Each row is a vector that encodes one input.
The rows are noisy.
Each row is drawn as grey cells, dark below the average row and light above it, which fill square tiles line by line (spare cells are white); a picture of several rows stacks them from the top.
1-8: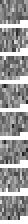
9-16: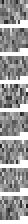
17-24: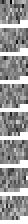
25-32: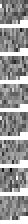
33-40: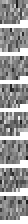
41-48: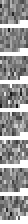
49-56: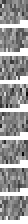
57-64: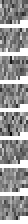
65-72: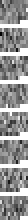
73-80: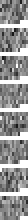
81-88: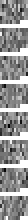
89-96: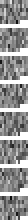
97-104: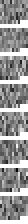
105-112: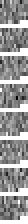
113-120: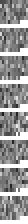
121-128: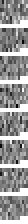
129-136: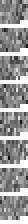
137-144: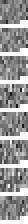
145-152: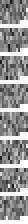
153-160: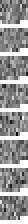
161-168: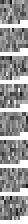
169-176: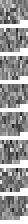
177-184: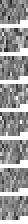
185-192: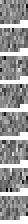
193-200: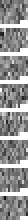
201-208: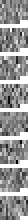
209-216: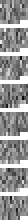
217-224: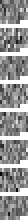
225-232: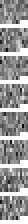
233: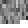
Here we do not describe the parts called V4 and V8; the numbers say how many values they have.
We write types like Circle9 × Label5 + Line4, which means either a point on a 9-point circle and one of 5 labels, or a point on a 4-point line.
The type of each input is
Bool × Circle6 × (Line7 + V8) × V4.
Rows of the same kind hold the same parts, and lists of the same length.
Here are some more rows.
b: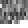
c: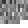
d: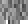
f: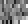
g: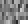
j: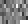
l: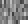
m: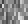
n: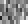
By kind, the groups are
b, c, f, j, m
d, g, l, n

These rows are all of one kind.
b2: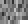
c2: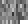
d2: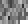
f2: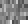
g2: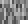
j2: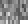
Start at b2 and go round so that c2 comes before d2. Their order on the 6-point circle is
b2, g2, c2, f2, j2, d2.
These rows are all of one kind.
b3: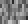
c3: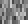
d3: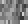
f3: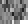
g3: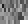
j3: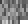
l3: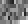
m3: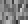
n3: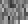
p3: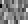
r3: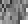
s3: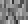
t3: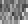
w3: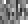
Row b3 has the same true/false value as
c3, m3, p3 and s3.
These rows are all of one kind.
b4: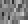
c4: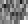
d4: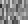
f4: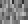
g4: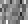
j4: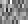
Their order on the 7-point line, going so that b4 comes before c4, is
b4, j4, f4, d4, c4, g4.
